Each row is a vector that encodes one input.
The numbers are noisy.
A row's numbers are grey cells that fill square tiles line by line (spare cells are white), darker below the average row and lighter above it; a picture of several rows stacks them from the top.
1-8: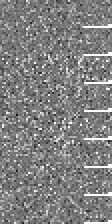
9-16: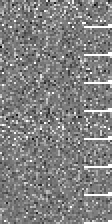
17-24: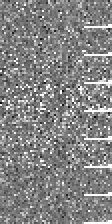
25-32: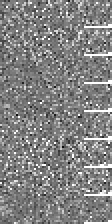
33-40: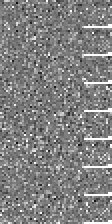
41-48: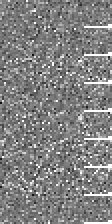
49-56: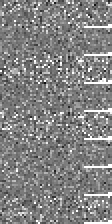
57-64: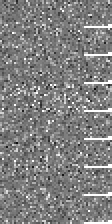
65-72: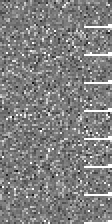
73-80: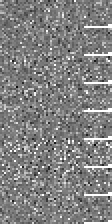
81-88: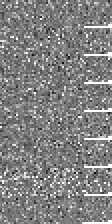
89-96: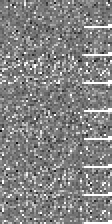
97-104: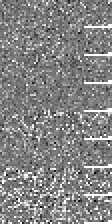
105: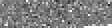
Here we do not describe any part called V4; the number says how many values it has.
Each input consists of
a point on a 5-point line, together with either a point on a 5-point circle and a true/false value, or a value of V4.
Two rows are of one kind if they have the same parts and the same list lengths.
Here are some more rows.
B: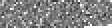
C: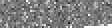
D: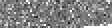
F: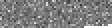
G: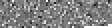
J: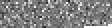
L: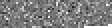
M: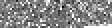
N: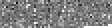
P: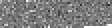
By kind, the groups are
B, G, J, L
C, D, F, M, N, P

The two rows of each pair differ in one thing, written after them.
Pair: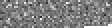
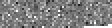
the true/false value
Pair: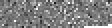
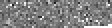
the place on the 5-point circle
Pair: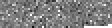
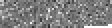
the place on the 5-point circle
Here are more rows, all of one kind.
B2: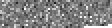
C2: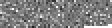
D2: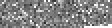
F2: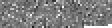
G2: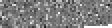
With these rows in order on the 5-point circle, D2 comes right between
F2 and G2.
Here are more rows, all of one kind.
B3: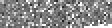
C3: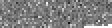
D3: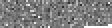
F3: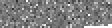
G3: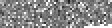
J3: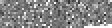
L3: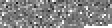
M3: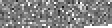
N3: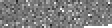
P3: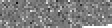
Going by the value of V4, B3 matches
F3, N3 and P3.
